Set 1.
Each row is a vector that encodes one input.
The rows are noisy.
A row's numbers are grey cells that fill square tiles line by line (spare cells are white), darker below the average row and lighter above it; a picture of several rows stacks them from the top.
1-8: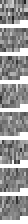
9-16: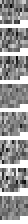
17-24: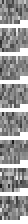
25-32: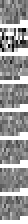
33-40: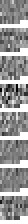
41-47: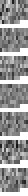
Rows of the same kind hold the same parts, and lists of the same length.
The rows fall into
2 kinds.
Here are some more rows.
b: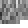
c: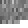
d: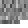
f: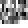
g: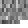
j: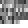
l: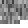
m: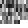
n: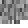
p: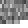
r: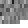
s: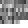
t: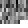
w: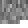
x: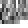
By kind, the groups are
b, d, f, g, l, m, n, r, x
c, j, p, s, t, w

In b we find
one of 6 labels.
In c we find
a node of a 7-node tree.
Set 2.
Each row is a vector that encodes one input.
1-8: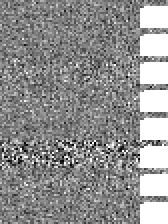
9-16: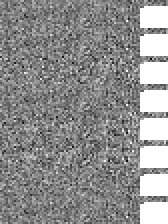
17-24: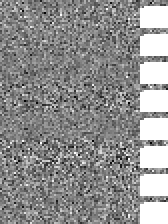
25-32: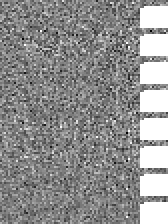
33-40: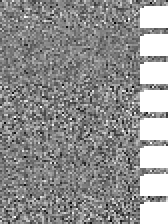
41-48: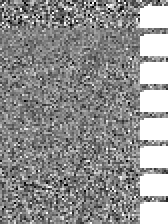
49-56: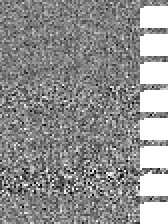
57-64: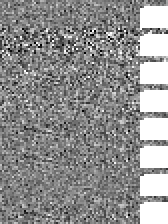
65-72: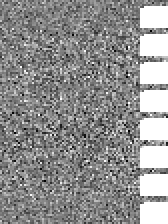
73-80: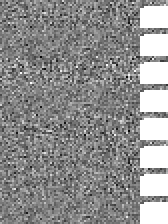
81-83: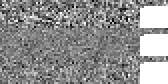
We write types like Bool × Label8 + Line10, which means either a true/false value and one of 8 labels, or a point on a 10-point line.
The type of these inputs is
List2(Line10).
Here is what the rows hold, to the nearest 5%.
All of them are lists of up to two points on a 10-point line: about 5% are empty, 55% hold one and 40% two.
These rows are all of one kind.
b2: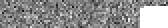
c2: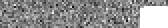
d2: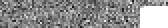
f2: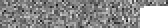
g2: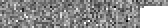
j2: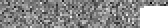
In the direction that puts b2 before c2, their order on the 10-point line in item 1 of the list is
j2, b2, f2, c2, g2, d2.
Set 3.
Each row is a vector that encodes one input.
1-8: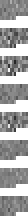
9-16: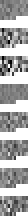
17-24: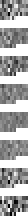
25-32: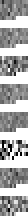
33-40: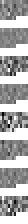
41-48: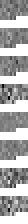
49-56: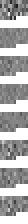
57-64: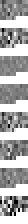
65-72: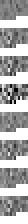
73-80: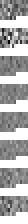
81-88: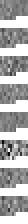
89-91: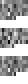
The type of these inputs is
List2(Line5).
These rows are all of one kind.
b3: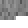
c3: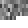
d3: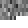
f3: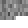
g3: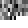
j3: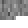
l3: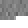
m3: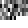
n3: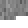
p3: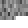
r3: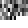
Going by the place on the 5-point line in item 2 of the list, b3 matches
j3 and r3.
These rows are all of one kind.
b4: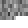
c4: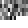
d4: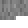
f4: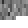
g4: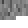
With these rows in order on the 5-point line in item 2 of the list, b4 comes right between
c4 and d4.
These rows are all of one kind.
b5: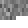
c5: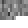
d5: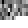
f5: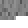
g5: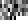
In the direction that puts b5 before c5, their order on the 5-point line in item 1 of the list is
f5, b5, c5, g5, d5.
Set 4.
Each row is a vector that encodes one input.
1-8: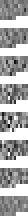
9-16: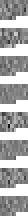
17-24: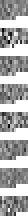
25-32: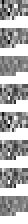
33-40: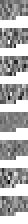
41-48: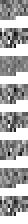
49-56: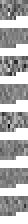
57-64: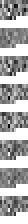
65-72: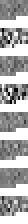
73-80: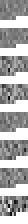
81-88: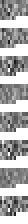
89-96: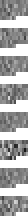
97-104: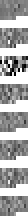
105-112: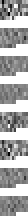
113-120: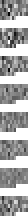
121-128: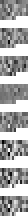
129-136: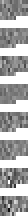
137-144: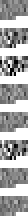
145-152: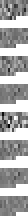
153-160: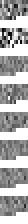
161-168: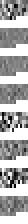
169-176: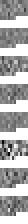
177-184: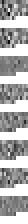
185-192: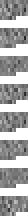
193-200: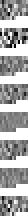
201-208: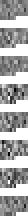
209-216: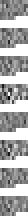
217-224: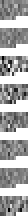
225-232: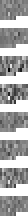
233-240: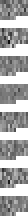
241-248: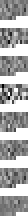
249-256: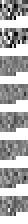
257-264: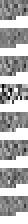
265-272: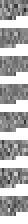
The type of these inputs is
List2(Line5).
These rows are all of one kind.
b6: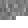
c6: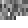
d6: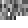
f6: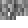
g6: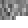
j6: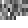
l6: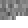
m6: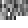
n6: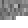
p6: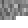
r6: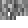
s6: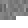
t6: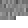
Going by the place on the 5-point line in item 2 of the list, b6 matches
c6, n6 and s6.
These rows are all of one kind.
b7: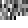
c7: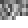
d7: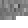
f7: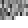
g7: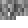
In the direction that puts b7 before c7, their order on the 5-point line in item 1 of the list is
f7, g7, d7, b7, c7.
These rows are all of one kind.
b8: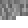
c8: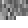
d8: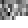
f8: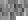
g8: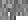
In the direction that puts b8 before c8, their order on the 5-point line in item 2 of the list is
g8, d8, b8, f8, c8.
